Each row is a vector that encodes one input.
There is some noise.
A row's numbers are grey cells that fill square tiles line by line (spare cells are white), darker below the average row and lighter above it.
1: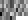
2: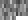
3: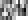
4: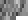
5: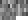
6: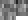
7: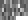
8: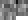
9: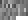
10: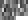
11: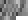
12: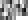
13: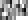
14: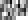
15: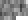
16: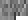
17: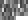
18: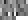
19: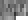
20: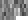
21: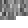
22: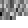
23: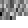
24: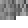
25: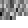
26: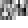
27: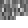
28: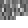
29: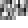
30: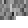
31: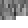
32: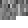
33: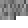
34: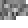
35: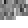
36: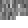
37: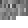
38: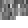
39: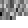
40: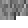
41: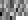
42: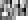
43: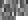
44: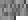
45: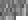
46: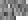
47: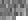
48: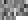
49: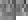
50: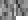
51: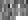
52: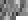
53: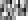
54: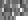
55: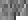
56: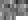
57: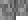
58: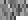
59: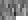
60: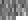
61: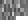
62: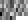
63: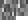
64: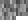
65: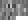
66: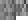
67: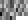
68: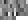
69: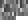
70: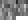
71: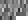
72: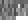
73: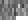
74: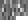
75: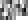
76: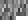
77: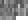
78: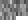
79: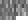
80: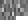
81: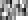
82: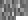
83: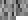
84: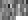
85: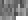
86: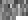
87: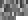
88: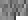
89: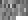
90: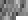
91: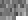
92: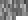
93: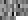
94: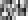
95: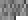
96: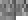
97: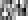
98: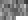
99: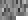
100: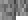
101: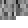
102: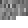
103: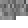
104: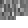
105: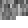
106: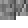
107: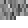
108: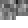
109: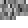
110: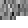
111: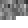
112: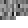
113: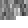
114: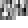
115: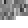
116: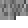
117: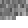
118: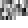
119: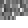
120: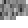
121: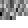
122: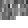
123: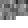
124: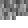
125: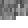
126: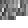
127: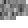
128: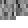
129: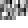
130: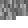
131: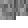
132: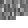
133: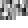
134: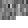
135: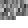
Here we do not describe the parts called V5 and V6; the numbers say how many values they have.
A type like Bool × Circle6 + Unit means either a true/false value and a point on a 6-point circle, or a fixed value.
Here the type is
(Bool × Bool × Bool + V6) × V5 + Line3 × Line3 + Unit.
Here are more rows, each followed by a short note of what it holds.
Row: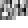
a point on each of two 3-point lines
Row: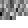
a fixed value
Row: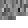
a value of V5 and a value of V6
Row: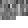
three true/false values and a value of V5
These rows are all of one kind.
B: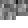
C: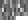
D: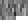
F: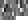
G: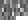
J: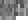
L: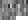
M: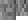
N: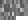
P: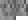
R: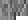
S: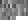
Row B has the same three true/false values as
F and J.
